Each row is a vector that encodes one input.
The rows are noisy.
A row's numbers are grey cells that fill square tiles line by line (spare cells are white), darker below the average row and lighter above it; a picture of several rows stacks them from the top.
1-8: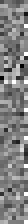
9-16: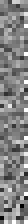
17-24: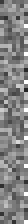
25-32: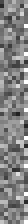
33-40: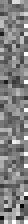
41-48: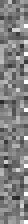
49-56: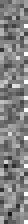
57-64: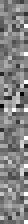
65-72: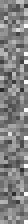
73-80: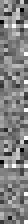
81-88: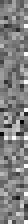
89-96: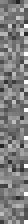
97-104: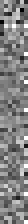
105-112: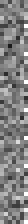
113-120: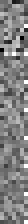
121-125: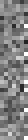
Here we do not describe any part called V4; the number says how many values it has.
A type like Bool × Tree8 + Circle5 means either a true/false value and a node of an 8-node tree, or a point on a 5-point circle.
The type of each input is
List2(Line6 × V4).
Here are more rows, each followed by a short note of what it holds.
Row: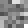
a list of one item
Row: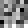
the empty list
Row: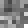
a list of one item
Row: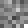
a list of two items
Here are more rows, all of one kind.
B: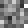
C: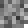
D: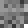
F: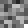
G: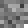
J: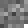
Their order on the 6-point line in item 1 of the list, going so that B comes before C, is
F, J, D, G, B, C.
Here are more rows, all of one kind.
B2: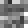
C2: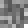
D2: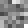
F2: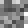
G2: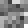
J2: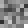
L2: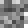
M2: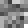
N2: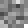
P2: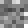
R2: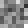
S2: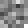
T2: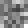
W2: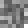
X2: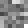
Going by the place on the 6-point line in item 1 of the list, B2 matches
F2, G2, L2 and M2.
